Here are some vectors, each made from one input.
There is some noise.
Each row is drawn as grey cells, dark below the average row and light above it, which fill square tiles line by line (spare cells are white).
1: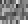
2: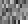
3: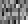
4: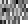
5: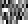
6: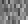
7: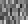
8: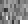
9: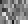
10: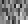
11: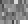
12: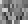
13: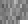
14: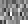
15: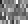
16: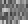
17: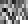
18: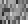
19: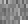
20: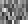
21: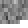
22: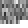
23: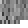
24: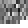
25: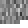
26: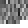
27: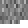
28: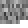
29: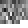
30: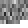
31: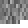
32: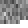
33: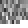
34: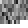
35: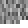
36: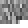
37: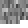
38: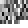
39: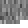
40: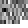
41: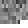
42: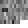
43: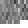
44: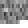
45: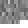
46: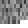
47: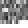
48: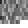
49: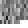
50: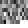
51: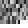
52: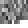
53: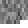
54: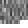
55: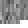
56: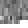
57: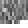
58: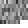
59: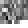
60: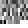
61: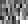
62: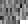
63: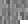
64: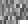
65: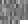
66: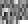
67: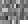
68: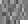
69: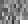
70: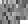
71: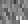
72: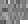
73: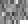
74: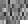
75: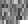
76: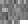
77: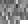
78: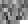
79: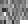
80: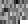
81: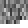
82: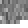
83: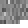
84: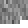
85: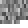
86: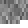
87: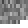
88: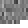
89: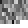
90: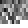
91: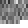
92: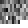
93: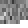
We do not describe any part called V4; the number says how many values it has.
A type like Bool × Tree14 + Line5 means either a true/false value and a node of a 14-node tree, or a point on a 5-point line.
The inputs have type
List2(Line6) × V4.
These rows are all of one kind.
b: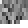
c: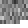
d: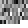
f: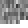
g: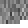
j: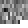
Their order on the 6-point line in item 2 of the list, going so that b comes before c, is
b, j, f, g, d, c.
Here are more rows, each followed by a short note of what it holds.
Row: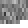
a value of V4, together with a list of one item
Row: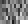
a value of V4, together with a list of two items
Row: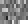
a value of V4, together with the empty list
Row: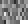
a value of V4, together with the empty list
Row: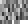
a value of V4, together with a list of two items
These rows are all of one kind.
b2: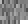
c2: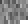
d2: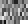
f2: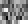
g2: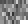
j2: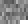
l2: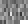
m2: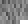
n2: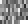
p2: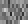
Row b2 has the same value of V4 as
f2, j2, m2 and n2.
